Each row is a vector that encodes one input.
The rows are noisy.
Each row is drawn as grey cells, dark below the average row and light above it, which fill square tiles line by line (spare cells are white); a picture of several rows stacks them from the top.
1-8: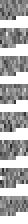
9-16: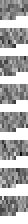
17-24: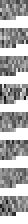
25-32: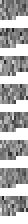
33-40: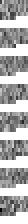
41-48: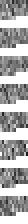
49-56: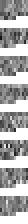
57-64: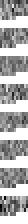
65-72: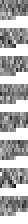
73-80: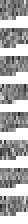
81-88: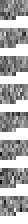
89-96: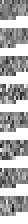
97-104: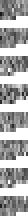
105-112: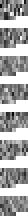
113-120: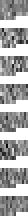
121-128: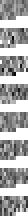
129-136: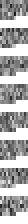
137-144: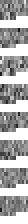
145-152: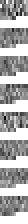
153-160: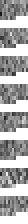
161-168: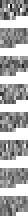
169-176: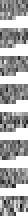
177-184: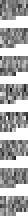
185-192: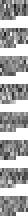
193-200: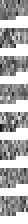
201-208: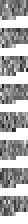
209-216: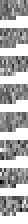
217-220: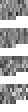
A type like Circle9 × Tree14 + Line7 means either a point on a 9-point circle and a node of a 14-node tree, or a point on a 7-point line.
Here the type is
(Circle9 + Unit) × Tree9.
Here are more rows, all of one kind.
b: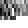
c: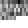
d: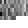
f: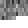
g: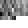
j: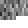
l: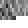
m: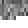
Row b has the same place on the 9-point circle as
d and g.
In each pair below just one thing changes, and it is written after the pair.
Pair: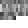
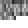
the place on the 9-point circle
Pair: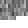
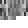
the place on the 9-point circle
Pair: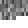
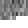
the node of the tree
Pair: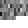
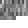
the place on the 9-point circle
